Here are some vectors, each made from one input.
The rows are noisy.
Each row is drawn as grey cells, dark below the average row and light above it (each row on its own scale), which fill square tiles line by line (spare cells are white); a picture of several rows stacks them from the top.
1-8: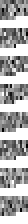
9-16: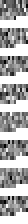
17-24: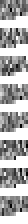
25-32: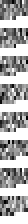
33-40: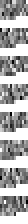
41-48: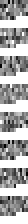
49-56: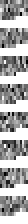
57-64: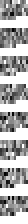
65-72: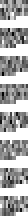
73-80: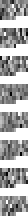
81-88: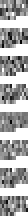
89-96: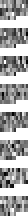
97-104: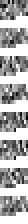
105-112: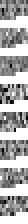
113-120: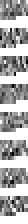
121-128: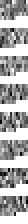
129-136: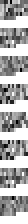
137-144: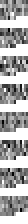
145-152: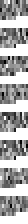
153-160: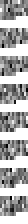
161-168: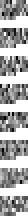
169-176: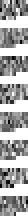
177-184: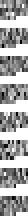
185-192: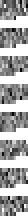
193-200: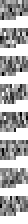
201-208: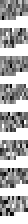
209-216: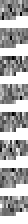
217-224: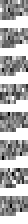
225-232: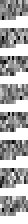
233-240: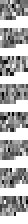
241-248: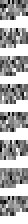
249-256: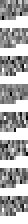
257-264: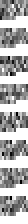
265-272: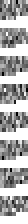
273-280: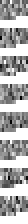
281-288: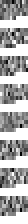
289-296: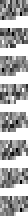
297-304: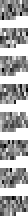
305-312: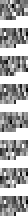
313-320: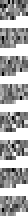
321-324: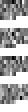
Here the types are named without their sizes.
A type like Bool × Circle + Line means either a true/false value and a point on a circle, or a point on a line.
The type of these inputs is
Bool × Circle + Line × Line.
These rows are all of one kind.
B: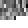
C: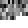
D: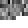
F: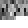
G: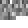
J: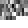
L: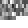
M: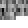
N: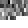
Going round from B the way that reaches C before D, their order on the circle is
B, J, L, G, M, F, C, D, N.
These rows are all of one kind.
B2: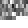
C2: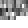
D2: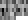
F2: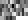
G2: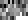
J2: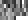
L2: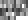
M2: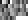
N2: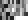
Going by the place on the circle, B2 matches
C2 and L2.
